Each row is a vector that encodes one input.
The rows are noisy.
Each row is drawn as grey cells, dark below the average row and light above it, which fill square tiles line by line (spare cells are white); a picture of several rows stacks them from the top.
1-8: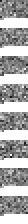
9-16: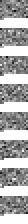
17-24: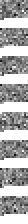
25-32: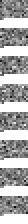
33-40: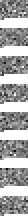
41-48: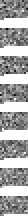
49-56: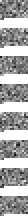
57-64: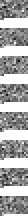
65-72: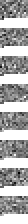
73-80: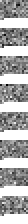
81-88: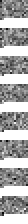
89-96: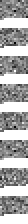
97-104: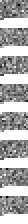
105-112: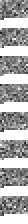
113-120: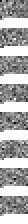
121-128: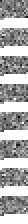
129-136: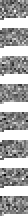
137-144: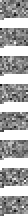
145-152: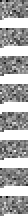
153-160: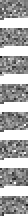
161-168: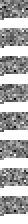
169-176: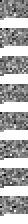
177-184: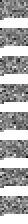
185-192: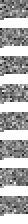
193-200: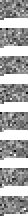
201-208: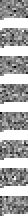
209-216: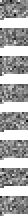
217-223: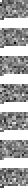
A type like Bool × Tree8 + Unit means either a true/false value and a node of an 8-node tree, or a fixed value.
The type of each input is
Bool × Tree9 + Line4 × (Tree11 + Unit).
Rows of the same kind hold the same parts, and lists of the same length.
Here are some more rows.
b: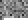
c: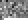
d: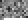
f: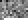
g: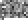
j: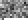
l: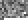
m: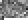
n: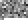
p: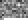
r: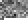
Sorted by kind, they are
b, c, d, f, p
g, j, n
l, m, r

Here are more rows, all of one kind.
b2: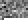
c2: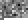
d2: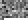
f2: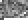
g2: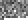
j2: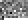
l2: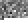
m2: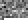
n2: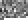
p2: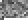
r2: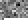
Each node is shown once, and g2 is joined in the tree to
d2 and n2.
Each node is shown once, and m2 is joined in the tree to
b2, d2, j2 and l2.
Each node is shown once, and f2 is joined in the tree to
p2.
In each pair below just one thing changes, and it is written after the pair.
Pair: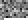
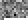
the place on the 4-point line
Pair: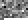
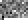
the place on the 4-point line
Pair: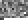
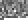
the node of the tree
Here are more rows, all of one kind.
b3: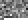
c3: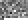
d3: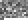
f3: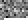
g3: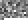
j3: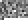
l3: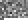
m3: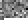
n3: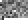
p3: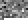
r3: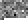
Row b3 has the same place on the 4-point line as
f3 and p3.
